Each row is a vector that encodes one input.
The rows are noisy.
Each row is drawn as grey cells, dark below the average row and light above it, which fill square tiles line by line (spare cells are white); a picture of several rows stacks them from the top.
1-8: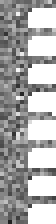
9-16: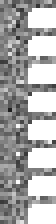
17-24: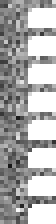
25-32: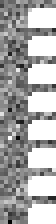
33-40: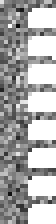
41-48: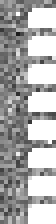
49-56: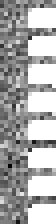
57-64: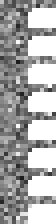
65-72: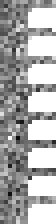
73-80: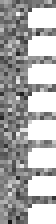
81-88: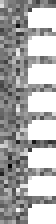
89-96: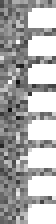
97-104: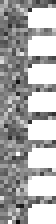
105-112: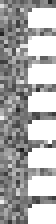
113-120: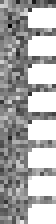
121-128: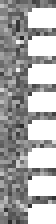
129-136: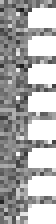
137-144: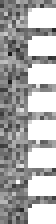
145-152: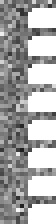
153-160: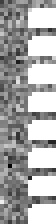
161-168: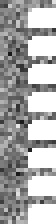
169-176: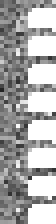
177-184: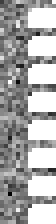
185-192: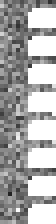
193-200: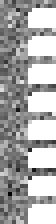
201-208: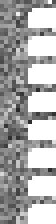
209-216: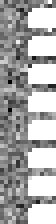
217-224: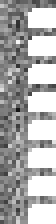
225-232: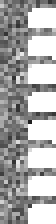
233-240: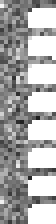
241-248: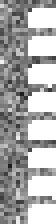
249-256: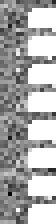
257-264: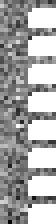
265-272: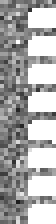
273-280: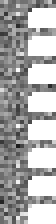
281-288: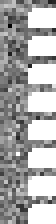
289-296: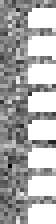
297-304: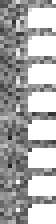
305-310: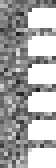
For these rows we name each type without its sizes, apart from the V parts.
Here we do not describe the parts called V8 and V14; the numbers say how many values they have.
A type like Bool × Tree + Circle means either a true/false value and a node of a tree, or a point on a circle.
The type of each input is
Bool × (Tree + V8) + V14.
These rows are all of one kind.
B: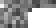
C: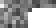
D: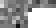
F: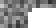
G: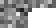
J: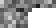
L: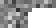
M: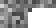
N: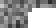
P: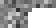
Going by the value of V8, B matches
C and J.
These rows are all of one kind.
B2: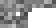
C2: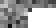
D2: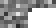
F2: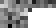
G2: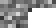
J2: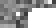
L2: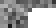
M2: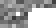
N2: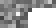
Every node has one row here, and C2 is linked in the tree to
F2 and N2.
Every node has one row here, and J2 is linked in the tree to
L2.
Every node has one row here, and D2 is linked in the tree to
G2.
